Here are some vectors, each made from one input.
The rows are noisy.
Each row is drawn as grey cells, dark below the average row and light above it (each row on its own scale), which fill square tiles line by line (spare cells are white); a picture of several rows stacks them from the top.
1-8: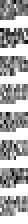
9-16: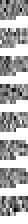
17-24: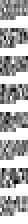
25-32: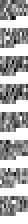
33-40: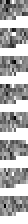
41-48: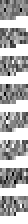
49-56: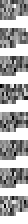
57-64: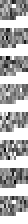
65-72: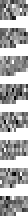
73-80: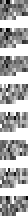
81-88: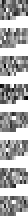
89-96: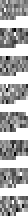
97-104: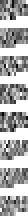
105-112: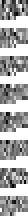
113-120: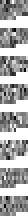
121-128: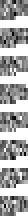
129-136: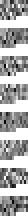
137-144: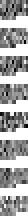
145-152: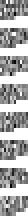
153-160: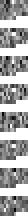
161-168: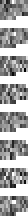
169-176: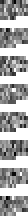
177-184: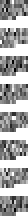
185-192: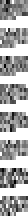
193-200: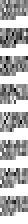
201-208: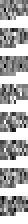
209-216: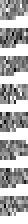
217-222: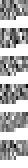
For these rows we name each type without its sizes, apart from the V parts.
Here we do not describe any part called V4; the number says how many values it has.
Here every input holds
a value of V4, together with a list of points on a line.
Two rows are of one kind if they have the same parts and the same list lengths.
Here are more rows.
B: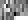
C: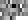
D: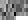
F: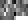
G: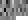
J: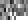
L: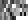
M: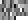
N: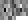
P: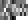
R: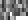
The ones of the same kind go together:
B, F, G, J, N, R
C, L, M, P
D

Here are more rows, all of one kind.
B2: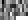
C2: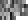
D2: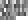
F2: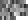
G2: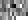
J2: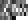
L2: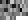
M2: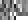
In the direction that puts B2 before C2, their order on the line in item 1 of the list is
B2, J2, D2, M2, F2, C2, G2, L2.
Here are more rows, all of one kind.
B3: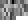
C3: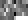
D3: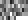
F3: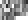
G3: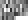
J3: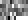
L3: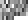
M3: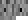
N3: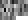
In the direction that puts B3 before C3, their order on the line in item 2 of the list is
G3, B3, F3, C3, L3, D3, N3, M3, J3.
